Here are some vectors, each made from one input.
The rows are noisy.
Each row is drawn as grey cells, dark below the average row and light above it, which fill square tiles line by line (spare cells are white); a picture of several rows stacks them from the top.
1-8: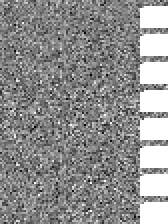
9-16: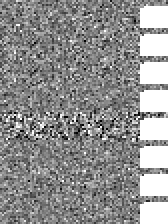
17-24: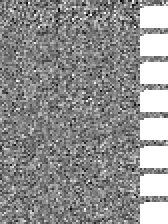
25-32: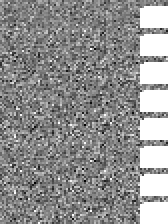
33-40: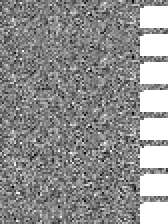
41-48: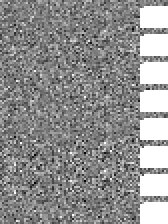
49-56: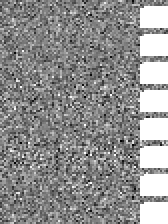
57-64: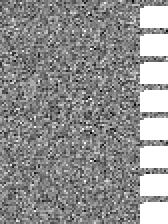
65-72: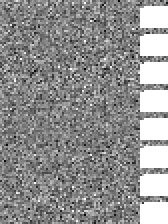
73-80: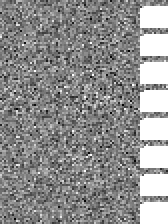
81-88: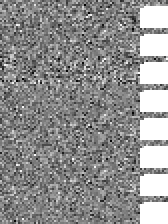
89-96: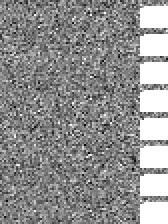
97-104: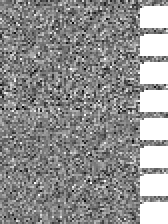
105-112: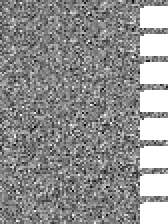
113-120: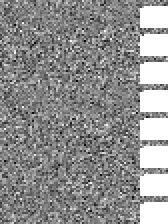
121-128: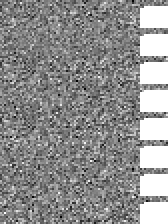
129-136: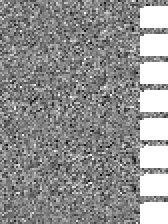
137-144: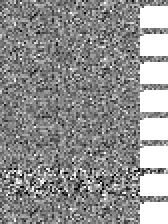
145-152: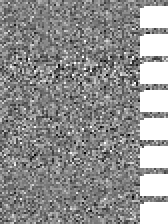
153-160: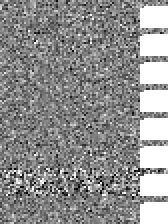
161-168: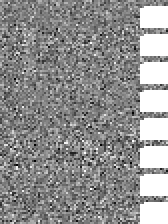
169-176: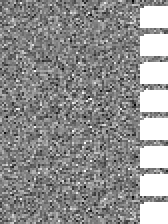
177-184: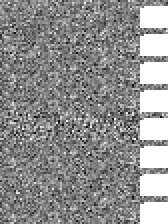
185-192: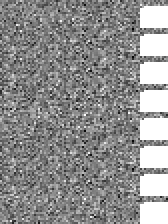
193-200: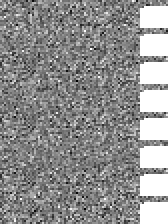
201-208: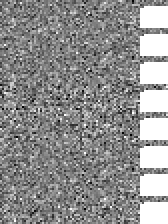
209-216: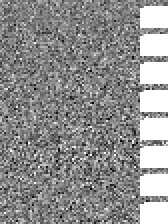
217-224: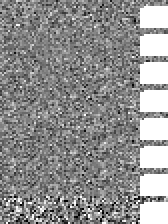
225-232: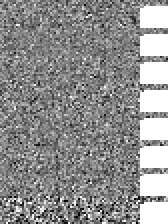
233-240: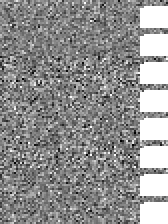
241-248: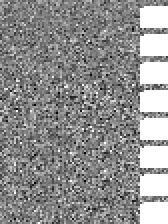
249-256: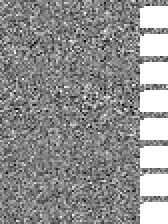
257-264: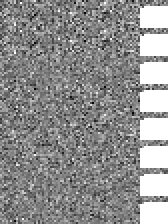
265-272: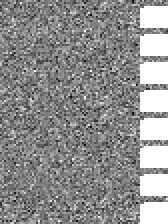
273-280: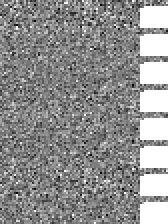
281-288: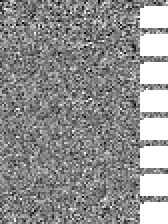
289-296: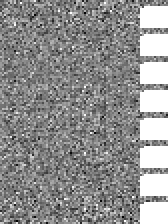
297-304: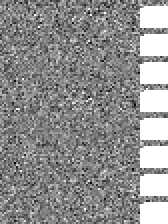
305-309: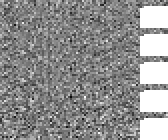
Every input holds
a list of up to three points on a 4-point line.
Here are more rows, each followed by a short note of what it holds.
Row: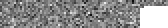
a list of one item
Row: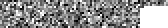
the empty list
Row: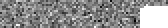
a list of three items
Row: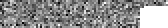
a list of one item
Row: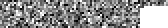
the empty list
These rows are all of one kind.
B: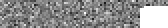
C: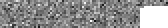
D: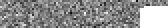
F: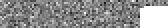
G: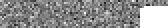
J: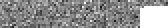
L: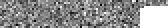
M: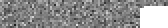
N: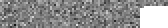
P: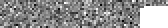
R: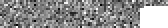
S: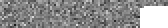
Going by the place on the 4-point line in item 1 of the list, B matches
D, F and G.
